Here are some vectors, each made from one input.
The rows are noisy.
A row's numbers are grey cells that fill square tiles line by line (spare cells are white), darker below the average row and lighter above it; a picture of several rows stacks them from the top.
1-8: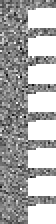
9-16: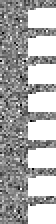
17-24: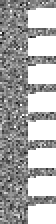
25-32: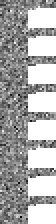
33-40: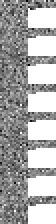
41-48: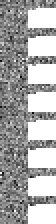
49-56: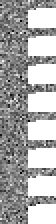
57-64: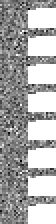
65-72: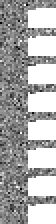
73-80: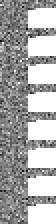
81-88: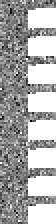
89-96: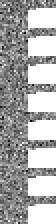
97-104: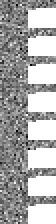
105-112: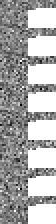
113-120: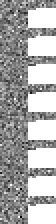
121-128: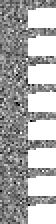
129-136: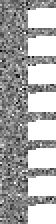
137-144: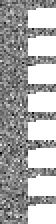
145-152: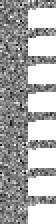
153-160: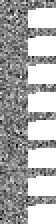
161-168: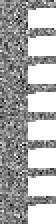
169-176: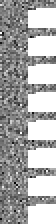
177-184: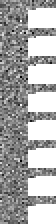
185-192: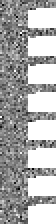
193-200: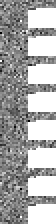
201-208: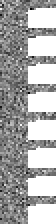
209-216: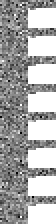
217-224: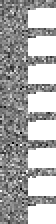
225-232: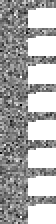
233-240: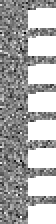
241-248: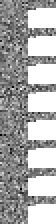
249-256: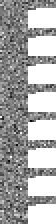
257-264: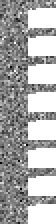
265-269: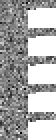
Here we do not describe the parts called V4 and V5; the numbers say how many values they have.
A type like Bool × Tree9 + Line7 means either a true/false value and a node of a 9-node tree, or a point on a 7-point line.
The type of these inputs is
(Bool × Bool × Bool + Tree9 × V4) × Line7 × V5.
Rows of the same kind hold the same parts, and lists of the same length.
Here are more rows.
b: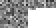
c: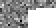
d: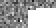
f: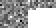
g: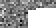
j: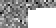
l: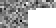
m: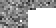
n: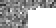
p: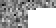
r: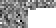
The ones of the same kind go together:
b, c, f, g, j, l, r
d, m, n, p

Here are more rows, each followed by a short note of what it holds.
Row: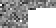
a point on a 7-point line, three true/false values and a value of V5
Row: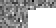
a point on a 7-point line, three true/false values and a value of V5
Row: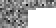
a point on a 7-point line, a node of a 9-node tree, a value of V4 and a value of V5
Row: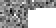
a point on a 7-point line, a node of a 9-node tree, a value of V4 and a value of V5
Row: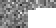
a point on a 7-point line, three true/false values and a value of V5
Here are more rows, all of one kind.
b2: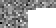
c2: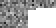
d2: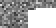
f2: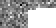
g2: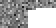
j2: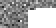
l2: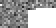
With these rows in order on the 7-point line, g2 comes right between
c2 and l2.
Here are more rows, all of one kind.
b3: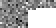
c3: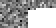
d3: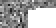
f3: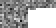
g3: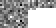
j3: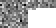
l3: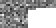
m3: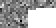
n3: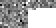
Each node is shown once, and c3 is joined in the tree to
b3.
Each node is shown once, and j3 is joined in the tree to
b3.
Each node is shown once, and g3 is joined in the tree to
m3 and n3.
